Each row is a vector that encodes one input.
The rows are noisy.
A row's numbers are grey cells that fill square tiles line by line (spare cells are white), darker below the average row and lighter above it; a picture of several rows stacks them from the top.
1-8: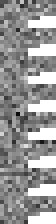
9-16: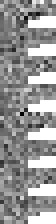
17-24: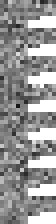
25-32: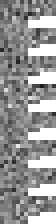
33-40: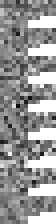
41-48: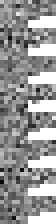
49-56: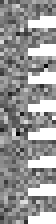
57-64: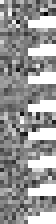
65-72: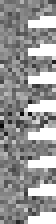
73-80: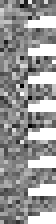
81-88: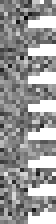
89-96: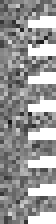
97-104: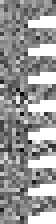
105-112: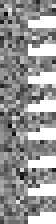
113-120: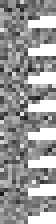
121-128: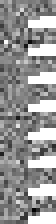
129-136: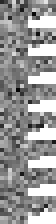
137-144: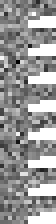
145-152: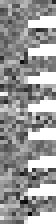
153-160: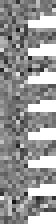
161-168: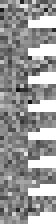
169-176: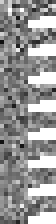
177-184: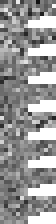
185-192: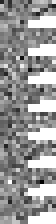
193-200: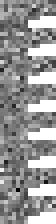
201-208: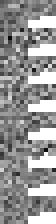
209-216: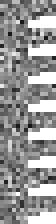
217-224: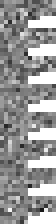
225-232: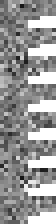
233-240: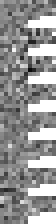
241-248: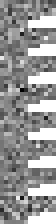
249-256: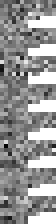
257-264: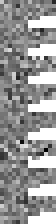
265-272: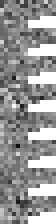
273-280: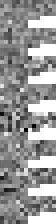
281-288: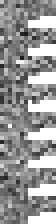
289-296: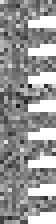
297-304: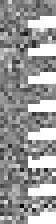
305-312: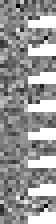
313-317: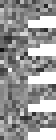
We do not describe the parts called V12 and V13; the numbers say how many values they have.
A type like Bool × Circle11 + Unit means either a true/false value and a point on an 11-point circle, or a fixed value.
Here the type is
Bool × Bool × Bool × Line10 × V13 + V12.
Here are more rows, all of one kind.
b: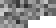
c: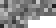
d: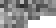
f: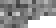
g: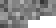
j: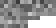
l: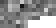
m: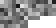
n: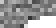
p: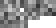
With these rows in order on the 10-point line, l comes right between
c and p.
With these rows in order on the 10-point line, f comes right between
b and n.
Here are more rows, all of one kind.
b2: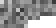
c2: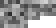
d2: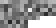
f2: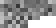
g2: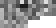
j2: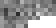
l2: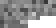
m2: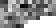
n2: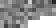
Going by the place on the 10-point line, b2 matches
d2 and j2.
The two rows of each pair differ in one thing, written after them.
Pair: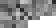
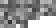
the value of V13
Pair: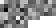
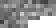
the place on the 10-point line
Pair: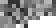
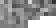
one of the three true/false values
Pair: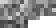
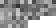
one of the three true/false values
